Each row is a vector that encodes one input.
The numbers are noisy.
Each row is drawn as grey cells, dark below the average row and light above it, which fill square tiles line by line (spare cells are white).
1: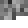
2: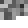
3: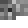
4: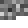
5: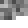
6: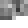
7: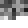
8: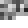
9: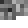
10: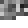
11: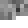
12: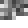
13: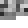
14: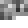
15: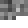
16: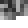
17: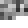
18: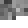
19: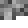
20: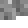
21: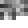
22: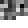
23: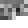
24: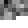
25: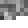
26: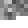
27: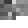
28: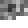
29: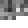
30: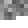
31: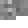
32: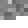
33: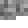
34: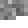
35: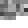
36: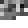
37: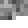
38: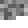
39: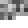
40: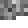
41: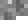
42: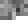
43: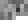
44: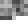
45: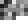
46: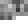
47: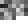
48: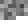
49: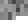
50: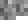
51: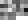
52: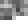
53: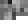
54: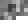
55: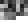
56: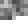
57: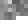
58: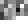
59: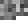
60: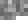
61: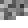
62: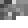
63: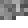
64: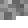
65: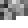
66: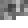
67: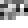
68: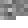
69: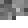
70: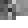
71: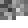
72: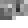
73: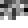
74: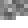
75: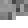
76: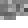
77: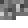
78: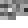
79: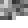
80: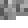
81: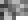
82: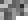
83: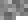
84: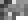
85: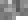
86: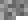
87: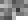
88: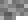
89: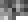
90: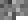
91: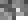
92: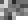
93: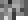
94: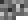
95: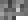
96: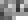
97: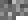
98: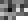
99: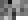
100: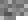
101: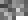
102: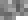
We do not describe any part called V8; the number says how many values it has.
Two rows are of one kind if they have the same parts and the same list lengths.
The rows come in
2 kinds.
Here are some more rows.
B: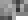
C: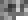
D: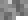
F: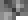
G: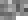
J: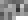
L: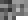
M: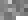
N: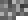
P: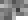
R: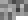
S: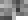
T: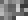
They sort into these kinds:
B, D, G, J, M, P, R, S
C, F, L, N, T

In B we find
a point on a 6-point line and a true/false value.
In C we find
a value of V8.
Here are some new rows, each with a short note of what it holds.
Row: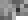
a point on a 6-point line and a true/false value
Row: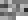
a point on a 6-point line and a true/false value
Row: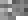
a point on a 6-point line and a true/false value
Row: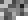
a point on a 6-point line and a true/false value
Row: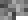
a value of V8
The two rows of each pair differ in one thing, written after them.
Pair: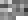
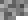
the place on the 6-point line
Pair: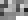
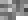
the place on the 6-point line
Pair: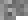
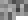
the true/false value
